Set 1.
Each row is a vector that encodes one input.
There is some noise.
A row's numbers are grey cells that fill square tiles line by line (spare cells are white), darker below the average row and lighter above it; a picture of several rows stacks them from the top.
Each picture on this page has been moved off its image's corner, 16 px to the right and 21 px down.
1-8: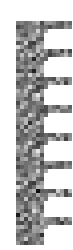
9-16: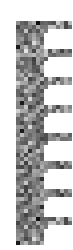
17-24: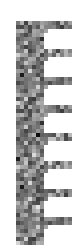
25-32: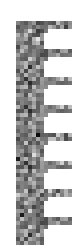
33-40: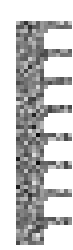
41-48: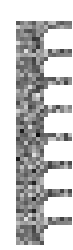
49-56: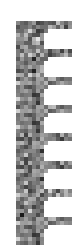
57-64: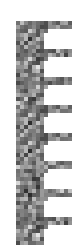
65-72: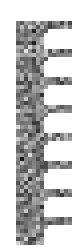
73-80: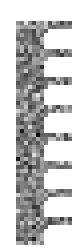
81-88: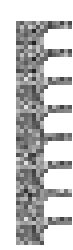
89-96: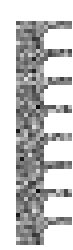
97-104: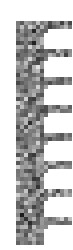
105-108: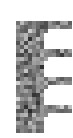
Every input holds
a point on a 10-point circle.
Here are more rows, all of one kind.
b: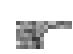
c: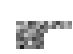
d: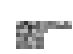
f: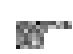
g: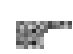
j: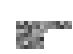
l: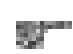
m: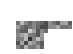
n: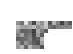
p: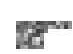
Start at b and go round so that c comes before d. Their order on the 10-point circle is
b, c, m, p, f, d, j, l, g, n.
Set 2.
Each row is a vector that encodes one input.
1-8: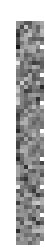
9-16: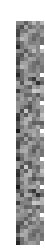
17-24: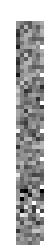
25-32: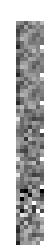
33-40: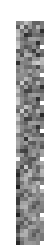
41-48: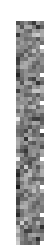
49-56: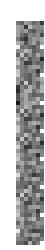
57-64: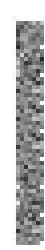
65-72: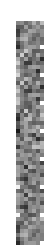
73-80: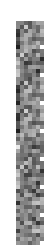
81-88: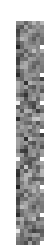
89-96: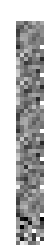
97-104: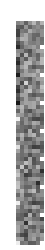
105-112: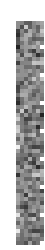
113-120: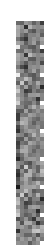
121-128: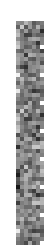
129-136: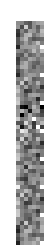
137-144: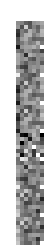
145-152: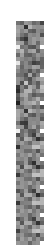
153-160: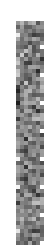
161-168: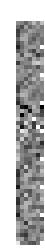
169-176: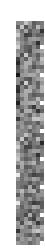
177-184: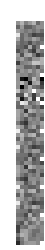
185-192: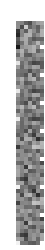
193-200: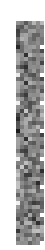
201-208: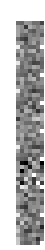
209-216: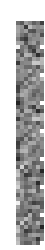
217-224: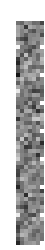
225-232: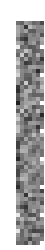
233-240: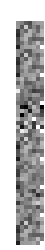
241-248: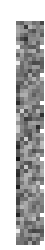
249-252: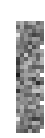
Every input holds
either a point on a 6-point circle, or a fixed value.
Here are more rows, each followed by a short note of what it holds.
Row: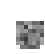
a point on a 6-point circle
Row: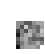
a point on a 6-point circle
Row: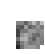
a point on a 6-point circle
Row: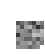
a point on a 6-point circle
